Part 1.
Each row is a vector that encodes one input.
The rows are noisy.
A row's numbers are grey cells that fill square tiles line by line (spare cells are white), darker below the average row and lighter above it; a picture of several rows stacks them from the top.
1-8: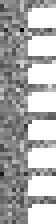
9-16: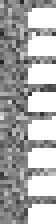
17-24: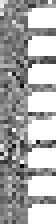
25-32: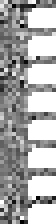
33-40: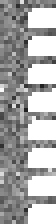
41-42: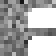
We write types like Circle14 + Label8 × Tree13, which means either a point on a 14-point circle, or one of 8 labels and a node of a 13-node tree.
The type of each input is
Circle8 + Unit.
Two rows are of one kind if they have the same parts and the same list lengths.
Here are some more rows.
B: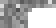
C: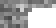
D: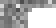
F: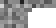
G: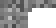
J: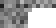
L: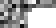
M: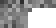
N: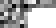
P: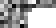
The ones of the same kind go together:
B, C, D, F, G, J, M
L, N, P

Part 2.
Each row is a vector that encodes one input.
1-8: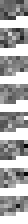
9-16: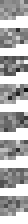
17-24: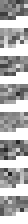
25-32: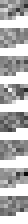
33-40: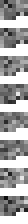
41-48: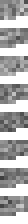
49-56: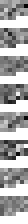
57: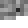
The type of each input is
Bool × Bool × Bool × Bool.
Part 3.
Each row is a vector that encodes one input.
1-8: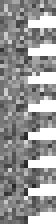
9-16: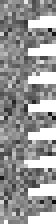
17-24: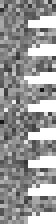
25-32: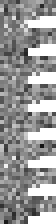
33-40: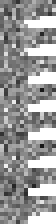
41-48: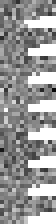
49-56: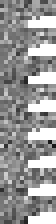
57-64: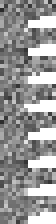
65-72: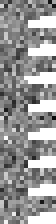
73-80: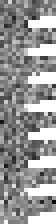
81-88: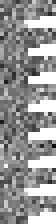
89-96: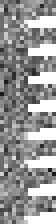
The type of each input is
Circle19.
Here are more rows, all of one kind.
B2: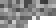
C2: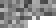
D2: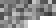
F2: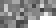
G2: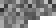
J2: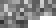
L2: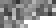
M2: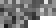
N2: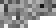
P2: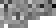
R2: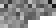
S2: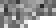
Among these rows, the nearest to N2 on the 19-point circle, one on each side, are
P2 and S2.
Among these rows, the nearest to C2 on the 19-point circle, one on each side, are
B2 and D2.
